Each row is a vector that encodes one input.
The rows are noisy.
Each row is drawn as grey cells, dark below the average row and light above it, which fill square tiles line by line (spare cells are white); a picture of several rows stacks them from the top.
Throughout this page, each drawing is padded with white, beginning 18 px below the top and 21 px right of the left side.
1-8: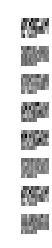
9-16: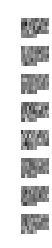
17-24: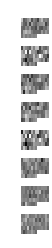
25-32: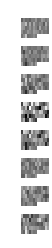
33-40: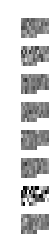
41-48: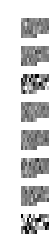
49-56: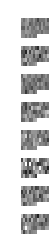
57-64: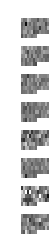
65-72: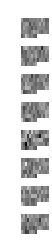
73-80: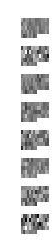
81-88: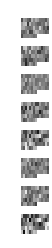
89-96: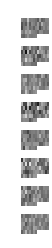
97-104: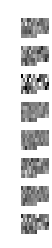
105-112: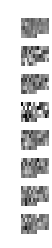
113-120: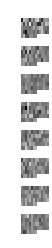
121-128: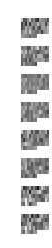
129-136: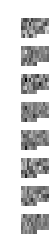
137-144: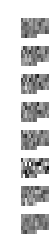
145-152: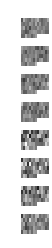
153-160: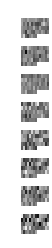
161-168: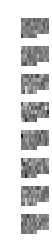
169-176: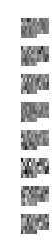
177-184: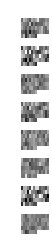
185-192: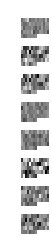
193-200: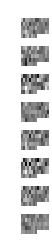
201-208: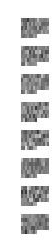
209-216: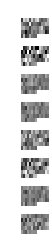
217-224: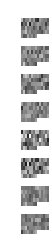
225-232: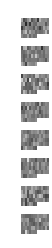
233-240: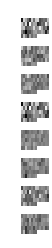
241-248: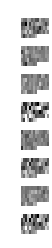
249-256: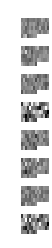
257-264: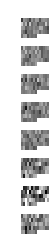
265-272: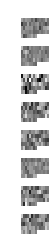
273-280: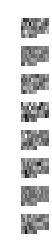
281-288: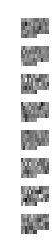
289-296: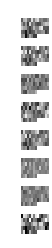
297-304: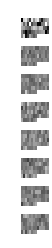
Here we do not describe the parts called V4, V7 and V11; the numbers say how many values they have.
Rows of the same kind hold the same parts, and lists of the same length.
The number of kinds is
2.
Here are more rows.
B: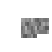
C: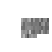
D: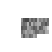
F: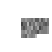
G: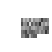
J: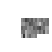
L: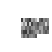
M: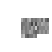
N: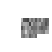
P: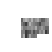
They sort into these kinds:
B, C, F, G, M, P
D, J, L, N

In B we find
two labels (each one of 8), a value of V4, a value of V7 and a value of V11.
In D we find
three labels (each one of 8).
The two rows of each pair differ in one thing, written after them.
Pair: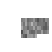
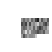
the value of V11
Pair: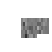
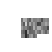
one of the two labels
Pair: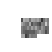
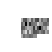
the value of V11
